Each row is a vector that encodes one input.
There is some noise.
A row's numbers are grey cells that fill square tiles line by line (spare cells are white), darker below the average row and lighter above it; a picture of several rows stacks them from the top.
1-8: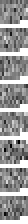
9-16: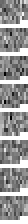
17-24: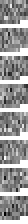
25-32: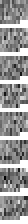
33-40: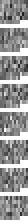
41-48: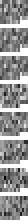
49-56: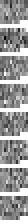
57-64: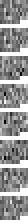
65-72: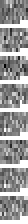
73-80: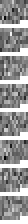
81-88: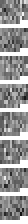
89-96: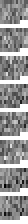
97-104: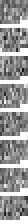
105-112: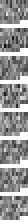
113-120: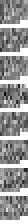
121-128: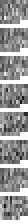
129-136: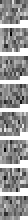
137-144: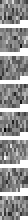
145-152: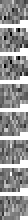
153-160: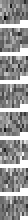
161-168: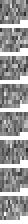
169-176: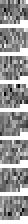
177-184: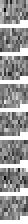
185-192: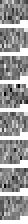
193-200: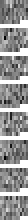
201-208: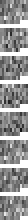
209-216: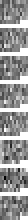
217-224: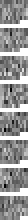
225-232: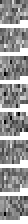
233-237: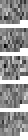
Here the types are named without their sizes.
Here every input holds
a true/false value, together with a list of points on a line.
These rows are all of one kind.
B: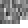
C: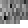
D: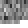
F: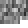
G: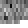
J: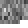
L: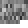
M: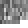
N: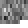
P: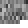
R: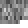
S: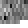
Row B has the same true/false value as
F and M.
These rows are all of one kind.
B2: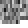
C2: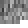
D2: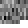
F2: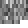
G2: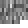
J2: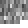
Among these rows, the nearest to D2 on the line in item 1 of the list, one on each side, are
F2 and G2.
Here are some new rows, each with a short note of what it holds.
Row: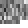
a true/false value, together with a list of three items
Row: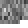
a true/false value, together with a list of two items
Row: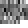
a true/false value, together with the empty list
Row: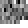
a true/false value, together with the empty list
